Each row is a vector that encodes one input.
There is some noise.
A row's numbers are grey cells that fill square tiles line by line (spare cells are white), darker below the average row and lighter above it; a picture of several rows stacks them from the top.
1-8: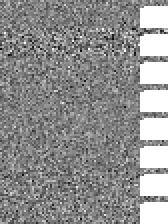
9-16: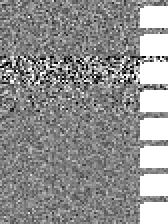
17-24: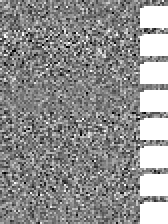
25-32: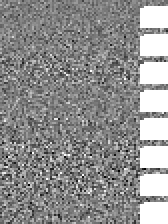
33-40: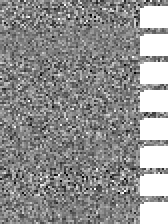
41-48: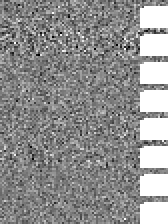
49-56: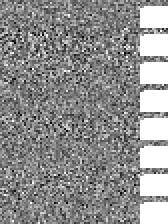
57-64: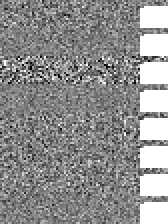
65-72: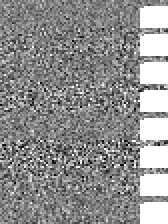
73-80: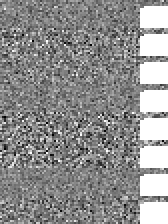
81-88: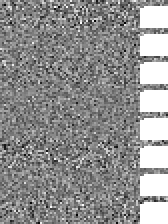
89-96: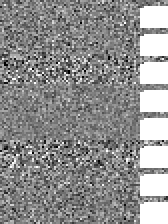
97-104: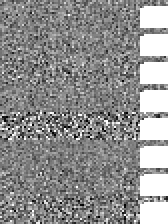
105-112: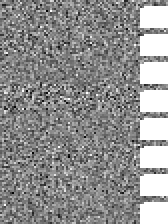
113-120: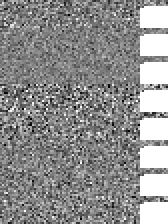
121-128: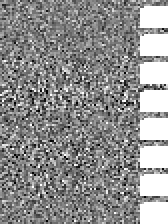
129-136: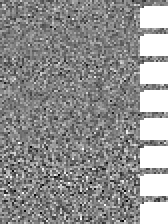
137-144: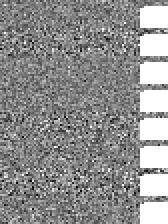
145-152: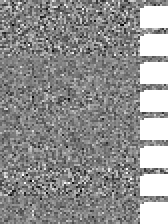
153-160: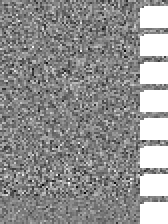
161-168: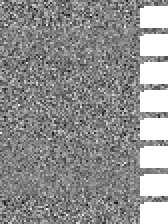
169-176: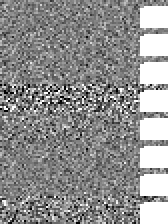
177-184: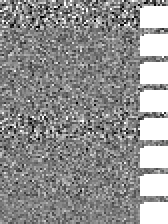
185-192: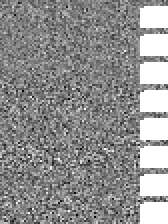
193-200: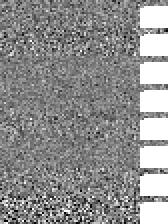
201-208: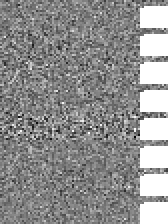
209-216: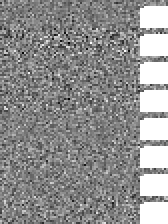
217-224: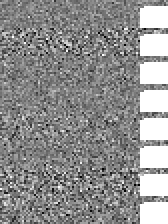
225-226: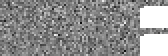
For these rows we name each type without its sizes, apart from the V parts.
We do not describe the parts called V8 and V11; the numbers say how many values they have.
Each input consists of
either a node of a tree and a value of V11, or a true/false value and a value of V8.
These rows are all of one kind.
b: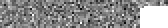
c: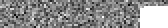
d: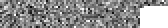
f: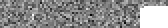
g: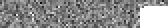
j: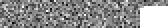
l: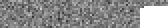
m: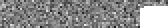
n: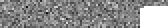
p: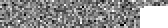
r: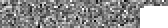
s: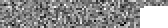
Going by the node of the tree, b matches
m, n and r.
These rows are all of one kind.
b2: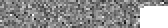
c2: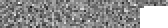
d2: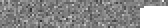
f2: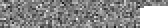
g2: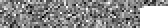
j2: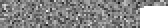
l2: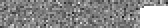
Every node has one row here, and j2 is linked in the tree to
f2 and g2.
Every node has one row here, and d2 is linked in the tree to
l2.
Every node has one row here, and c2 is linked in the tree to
b2 and f2.
